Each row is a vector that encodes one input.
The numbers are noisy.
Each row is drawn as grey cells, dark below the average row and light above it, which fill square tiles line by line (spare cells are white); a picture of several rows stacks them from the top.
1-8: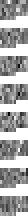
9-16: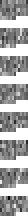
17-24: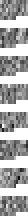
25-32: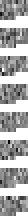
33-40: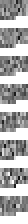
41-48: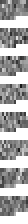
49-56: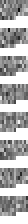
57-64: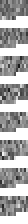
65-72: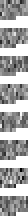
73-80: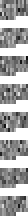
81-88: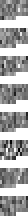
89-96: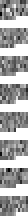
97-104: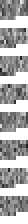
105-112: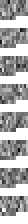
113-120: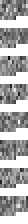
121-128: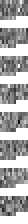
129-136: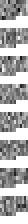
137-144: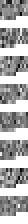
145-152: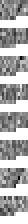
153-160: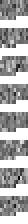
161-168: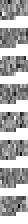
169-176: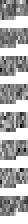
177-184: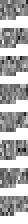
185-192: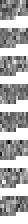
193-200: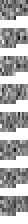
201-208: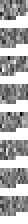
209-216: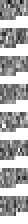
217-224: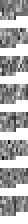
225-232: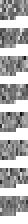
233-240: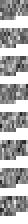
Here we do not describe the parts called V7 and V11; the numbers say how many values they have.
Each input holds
a point on a 4-point line and a point on a 5-point line, together with either a true/false value and a value of V7, or a value of V11.
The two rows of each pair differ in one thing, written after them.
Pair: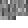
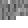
the place on the 5-point line
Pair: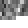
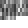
the place on the 4-point line
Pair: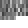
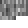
the place on the 4-point line
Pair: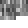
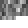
the place on the 4-point line
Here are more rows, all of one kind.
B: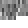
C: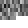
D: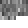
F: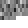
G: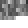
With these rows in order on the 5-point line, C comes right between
B and D.
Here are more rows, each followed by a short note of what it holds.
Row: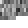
a point on a 4-point line, a point on a 5-point line and a value of V11
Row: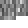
a point on a 4-point line, a point on a 5-point line, a true/false value and a value of V7
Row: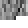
a point on a 4-point line, a point on a 5-point line and a value of V11
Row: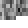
a point on a 4-point line, a point on a 5-point line and a value of V11
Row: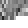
a point on a 4-point line, a point on a 5-point line and a value of V11
